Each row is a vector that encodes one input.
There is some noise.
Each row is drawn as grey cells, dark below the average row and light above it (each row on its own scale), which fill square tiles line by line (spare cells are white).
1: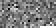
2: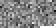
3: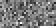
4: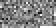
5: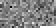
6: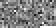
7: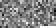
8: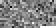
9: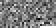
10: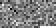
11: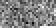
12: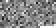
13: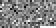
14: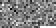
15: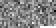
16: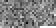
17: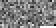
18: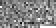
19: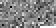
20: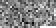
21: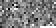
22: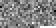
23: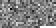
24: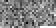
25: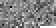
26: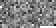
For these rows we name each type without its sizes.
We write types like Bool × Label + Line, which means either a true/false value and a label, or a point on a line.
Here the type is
Line.
